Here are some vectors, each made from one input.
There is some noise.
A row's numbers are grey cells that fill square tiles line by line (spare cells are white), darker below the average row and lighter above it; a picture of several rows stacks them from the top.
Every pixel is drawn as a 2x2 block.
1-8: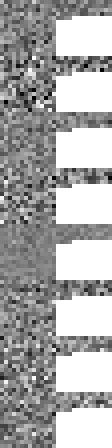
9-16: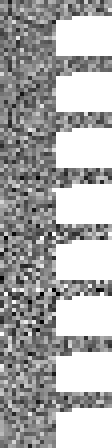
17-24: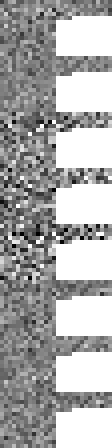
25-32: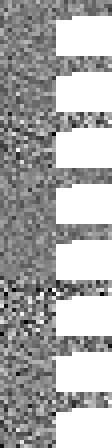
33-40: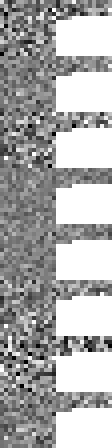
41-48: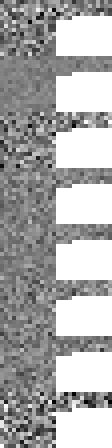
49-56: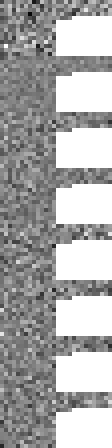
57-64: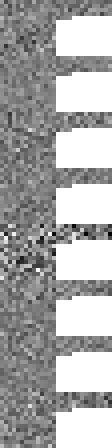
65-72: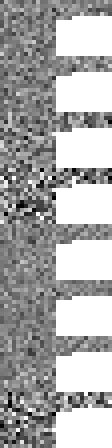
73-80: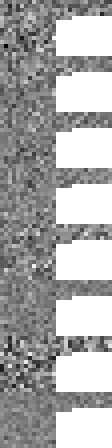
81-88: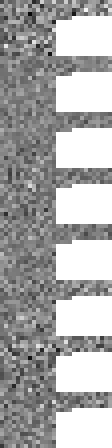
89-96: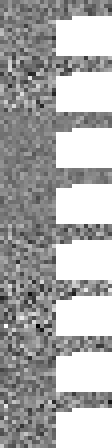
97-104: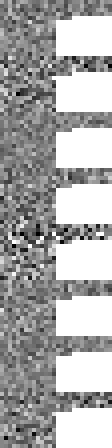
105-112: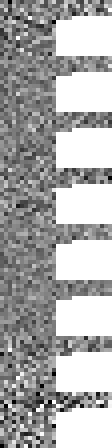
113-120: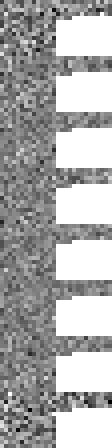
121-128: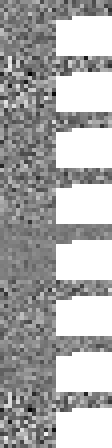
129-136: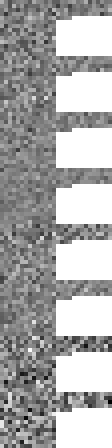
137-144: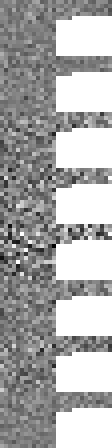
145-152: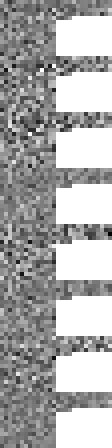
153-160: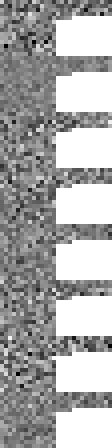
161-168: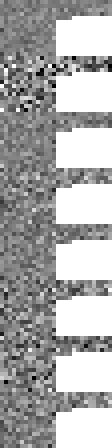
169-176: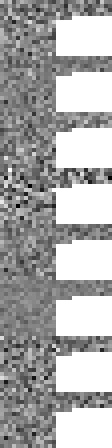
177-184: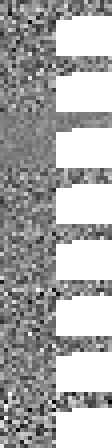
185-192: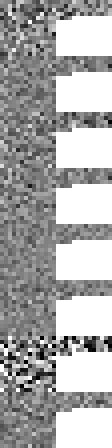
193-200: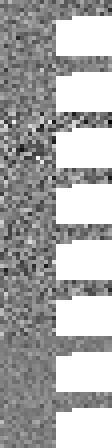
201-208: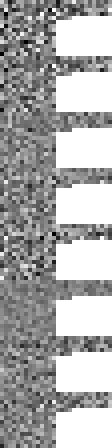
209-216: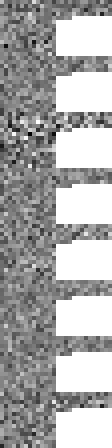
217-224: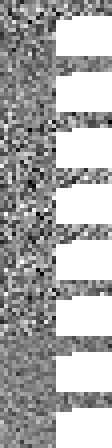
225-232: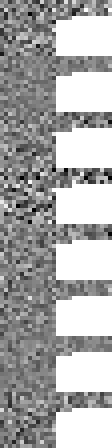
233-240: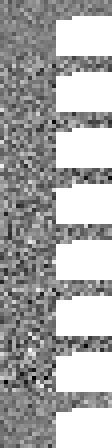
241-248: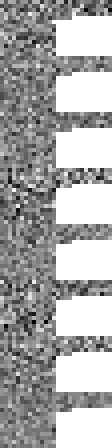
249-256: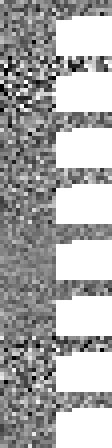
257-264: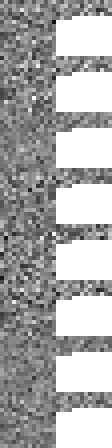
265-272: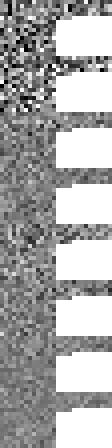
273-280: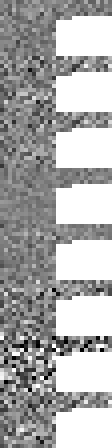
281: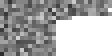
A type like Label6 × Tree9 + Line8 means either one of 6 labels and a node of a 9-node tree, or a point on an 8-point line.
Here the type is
Bool × (Line9 + Line10).
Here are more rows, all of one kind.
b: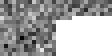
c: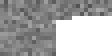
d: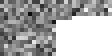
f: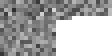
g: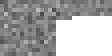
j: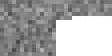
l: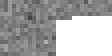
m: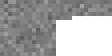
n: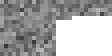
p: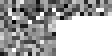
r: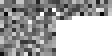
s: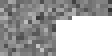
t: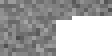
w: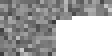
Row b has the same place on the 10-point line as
c, f, g and r.
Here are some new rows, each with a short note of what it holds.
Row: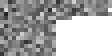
a point on a 9-point line and a true/false value
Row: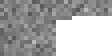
a point on a 10-point line and a true/false value
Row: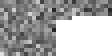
a point on a 9-point line and a true/false value
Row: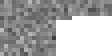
a point on a 9-point line and a true/false value
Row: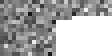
a point on a 10-point line and a true/false value
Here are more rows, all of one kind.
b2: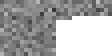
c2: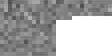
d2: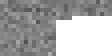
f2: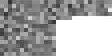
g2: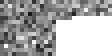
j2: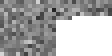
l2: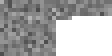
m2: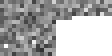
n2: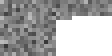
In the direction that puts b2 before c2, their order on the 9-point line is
g2, j2, f2, n2, m2, b2, c2, d2, l2.
